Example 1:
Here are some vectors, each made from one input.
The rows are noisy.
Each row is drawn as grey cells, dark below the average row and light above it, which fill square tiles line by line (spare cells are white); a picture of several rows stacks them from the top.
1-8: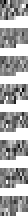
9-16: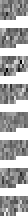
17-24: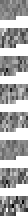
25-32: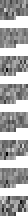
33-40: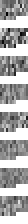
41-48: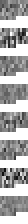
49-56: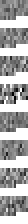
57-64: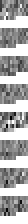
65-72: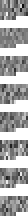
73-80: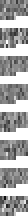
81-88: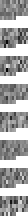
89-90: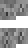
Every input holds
one of 6 labels, together with either one of 6 labels, or a point on a 5-point line.
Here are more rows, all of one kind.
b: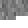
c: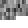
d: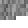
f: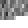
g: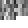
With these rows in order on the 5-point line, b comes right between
d and g.
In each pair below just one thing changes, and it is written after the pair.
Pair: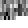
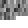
the label
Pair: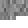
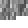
the place on the 5-point line
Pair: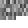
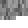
the place on the 5-point line
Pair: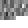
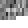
the place on the 5-point line
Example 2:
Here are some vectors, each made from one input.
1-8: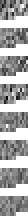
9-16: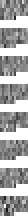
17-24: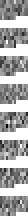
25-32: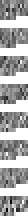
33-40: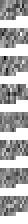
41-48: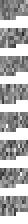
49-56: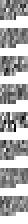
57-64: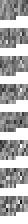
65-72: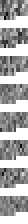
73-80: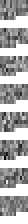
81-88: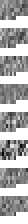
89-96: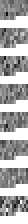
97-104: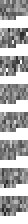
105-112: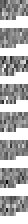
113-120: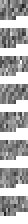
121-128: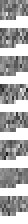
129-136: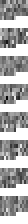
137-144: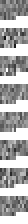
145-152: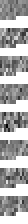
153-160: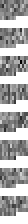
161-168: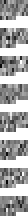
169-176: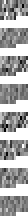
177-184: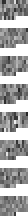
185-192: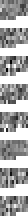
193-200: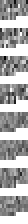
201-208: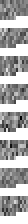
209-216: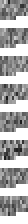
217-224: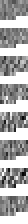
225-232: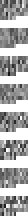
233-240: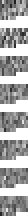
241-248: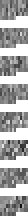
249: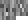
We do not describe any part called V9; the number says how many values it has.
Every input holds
either one of 5 labels and a true/false value, or a value of V9.
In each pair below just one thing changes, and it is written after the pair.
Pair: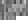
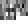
the true/false value
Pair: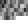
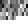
the label
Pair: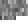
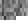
the true/false value
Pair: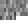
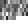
the label
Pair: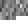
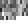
the true/false value
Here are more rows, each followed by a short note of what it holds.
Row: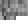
one of 5 labels and a true/false value
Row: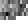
a value of V9
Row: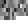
one of 5 labels and a true/false value
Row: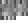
one of 5 labels and a true/false value
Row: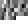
a value of V9
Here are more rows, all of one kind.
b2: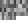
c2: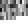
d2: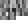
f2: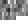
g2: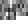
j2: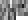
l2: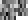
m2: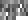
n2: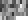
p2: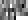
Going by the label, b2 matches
c2, g2, j2 and n2.
